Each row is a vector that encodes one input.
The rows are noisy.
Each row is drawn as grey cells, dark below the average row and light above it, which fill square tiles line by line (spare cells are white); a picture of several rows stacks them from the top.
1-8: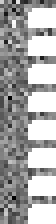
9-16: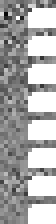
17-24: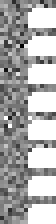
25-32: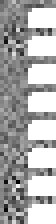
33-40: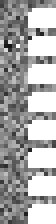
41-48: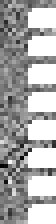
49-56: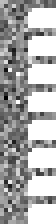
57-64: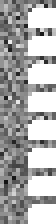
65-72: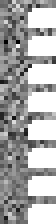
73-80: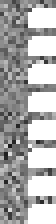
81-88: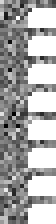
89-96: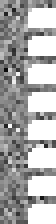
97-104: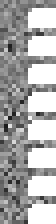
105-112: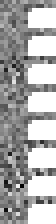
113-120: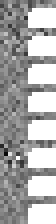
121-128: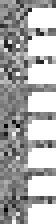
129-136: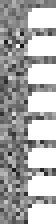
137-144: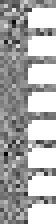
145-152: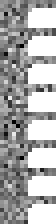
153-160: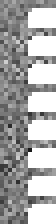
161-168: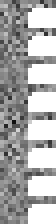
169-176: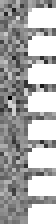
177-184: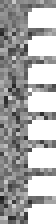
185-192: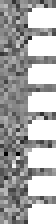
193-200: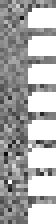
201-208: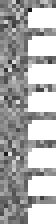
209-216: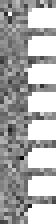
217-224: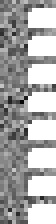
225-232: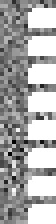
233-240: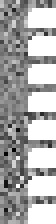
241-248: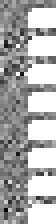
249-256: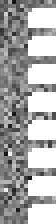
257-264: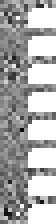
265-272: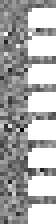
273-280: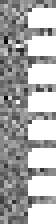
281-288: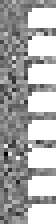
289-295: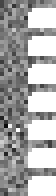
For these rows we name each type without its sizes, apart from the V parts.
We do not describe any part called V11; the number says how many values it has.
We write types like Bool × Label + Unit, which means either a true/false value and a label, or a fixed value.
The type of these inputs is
(Bool × (Circle + Unit) + V11) × Line.
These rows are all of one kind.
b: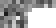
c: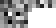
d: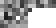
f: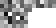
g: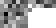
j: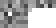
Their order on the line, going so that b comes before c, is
g, b, c, j, f, d.
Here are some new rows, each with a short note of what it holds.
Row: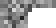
a point on a circle, a point on a line and a true/false value
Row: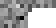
a point on a circle, a point on a line and a true/false value
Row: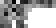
a point on a line and a value of V11
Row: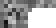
a point on a circle, a point on a line and a true/false value
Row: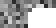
a point on a line and a true/false value
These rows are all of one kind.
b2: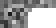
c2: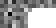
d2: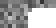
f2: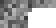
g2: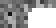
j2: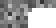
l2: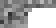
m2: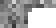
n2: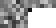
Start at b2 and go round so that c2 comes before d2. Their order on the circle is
b2, j2, c2, d2, f2, l2, g2, n2, m2.
